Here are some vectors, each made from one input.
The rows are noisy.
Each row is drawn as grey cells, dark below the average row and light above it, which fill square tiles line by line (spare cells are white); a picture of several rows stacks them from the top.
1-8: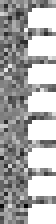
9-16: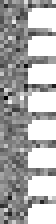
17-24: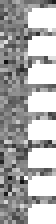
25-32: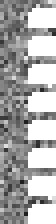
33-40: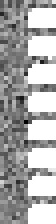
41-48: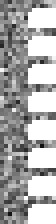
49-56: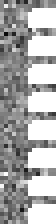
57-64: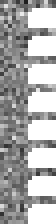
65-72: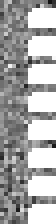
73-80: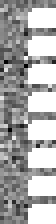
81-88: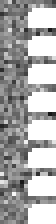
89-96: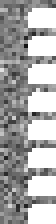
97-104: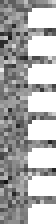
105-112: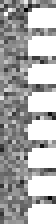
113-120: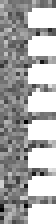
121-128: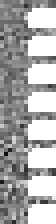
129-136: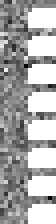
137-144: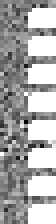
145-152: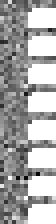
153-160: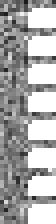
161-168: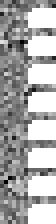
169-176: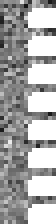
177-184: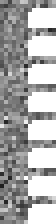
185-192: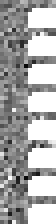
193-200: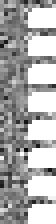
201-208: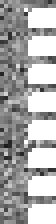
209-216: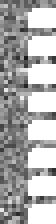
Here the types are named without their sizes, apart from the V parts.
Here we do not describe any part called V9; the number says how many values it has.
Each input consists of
a value of V9, together with either a label, or a node of a tree.
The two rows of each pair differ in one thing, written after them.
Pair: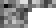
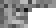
the label
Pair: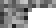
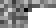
the value of V9
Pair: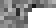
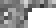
the label
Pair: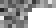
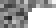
the value of V9
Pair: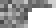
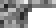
the label
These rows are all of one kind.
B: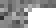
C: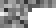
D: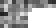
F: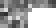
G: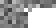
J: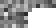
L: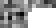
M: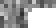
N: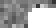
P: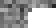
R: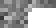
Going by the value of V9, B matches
F, M, P and R.
